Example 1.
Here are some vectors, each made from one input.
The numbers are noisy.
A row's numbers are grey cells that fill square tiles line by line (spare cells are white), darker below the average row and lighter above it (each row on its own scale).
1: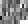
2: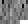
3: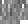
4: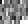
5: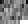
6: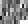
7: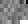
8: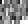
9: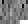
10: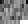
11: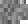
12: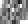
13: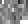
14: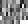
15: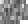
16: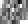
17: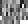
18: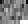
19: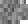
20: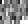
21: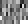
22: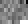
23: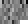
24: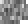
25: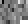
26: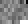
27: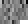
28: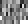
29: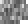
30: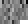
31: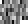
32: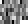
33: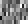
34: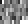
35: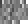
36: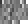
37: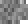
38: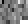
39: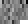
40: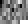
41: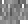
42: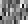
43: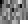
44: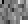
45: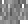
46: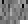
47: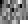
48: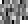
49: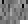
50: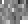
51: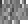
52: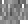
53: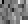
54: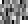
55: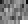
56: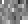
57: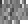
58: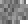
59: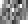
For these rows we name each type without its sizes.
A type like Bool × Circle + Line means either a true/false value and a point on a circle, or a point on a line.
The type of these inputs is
Bool × Bool × Bool × Bool.
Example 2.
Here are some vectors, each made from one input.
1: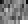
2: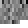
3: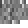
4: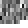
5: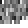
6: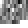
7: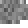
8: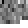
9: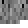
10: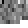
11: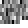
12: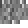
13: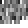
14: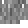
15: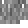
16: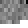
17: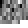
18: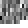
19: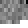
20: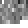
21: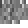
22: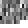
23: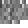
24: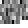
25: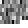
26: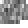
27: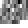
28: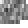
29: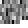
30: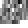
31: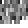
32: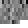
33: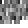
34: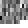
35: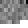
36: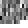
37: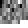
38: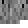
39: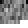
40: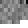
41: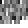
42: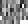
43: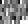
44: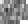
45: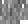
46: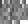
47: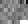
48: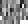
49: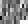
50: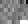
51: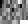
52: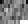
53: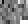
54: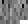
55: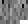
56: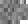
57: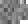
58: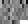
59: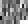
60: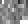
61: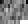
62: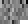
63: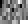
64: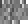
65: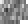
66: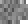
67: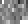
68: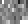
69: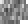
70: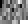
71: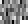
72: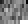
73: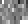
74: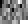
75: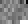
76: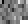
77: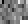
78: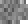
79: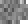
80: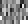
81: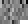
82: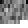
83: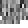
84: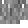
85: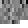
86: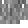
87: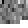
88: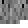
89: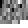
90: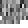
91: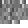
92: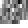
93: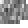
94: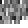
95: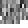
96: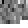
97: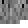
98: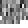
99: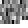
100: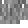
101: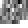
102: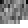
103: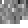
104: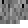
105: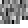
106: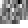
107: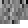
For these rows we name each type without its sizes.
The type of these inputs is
Bool × Bool × Bool × Bool.
